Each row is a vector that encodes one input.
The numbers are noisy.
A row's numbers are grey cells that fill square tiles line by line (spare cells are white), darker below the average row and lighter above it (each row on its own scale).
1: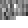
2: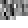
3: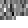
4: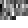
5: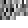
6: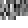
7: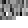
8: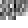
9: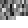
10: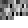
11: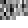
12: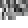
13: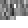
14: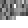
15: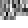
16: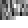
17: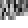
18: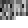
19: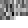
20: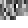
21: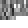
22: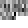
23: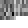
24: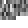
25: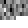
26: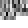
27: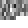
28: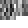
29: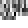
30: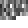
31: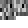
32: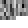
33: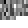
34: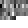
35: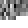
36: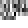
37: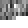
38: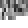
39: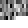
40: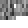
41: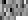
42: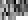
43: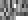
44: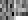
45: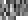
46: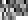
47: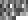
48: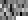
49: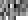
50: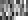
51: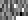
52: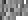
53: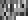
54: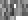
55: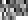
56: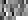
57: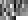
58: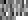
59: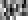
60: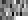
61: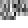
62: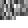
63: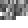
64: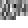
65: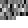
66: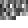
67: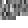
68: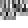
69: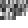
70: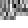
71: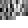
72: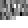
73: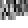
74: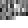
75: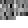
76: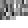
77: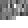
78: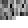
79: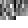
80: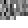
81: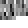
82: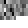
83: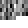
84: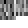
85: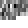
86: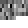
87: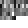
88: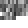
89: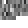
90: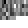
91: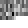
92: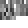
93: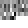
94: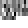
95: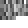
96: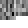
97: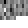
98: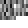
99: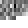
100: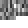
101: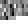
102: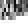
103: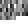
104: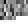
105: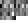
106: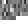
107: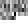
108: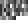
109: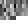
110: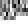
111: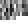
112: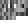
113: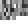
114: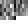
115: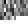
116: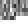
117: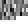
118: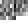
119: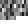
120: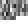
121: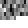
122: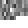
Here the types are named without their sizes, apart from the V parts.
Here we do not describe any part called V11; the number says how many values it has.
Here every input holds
either a fixed value, or a node of a tree, or a true/false value and a value of V11.
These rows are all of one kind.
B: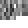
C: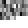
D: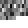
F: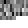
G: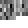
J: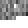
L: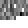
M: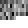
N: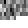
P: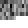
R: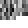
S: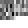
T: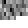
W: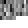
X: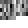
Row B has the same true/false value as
C, J, L and R.
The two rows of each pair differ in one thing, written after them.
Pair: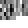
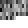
the value of V11
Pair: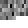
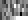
the true/false value
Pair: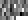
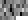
the true/false value
